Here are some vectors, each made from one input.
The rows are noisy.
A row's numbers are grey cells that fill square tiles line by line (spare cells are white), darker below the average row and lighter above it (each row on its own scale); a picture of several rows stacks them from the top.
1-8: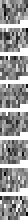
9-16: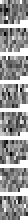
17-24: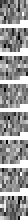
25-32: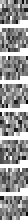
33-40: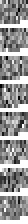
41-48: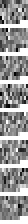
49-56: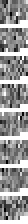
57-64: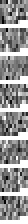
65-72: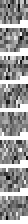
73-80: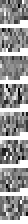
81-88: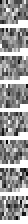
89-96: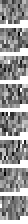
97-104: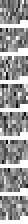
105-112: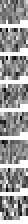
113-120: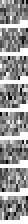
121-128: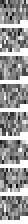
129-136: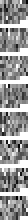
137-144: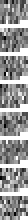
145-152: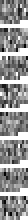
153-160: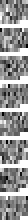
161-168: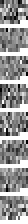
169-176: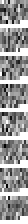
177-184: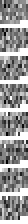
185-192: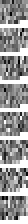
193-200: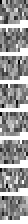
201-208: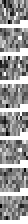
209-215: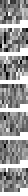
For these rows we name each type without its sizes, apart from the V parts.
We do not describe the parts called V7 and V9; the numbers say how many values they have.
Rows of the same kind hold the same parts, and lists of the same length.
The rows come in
2 kinds.
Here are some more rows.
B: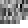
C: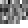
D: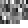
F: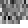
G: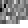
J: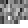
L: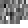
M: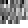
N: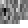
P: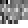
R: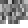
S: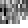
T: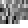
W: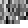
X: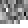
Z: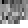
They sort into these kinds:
B, C, D, N, S, T, W
F, G, J, L, M, P, R, X, Z

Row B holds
a point on a line, a value of V7 and a value of V9.
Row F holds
a point on each of two circles, a point on a line and a value of V9.
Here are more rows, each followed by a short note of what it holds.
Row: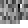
a point on each of two circles, a point on a line and a value of V9
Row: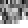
a point on each of two circles, a point on a line and a value of V9
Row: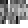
a point on each of two circles, a point on a line and a value of V9
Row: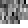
a point on each of two circles, a point on a line and a value of V9
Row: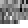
a point on a line, a value of V7 and a value of V9
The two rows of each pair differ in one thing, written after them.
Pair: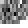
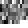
the place on the line
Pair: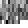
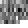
the value of V7
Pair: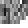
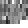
the place on the line
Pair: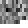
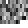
the value of V9
